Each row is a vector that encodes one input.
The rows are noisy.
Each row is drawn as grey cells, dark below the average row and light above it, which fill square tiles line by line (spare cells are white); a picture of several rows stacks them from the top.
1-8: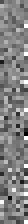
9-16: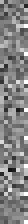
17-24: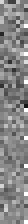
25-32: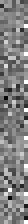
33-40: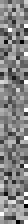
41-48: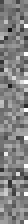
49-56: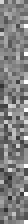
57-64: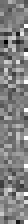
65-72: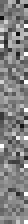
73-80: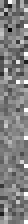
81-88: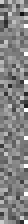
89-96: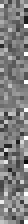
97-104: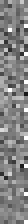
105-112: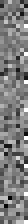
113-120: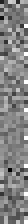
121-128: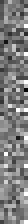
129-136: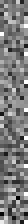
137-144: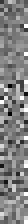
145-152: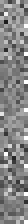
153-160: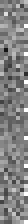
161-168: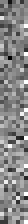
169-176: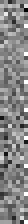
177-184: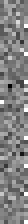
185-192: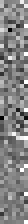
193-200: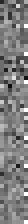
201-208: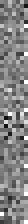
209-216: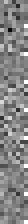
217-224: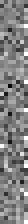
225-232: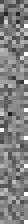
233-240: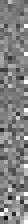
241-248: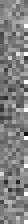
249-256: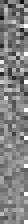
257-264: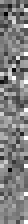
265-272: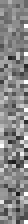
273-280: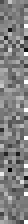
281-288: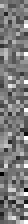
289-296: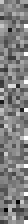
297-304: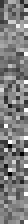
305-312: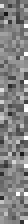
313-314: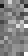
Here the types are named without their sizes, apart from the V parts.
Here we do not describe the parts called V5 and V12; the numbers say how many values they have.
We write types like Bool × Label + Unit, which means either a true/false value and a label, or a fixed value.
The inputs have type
Bool × Bool × Bool × Bool + (Line + V5) × (Tree + V12).
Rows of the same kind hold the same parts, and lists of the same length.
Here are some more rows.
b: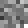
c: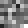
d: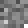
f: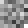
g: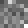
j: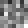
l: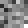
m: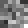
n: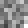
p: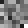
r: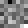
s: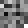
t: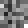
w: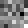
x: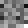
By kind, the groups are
b, n
c, r, s, t
d, g, j, w
f, p
l, m, x

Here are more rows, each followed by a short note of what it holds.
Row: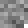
a point on a line and a value of V12
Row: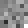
a value of V5 and a value of V12
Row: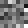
a point on a line and a value of V12
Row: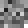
four true/false values
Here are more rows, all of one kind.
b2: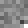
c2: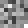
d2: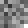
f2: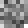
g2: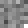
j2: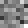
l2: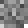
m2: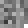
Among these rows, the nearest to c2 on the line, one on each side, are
b2 and j2.
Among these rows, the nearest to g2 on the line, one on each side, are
d2 and f2.
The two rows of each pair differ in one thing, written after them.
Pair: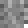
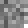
the value of V12
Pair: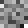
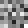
the value of V5
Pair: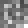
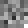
the value of V12
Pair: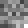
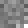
the value of V5
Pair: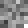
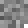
the value of V12
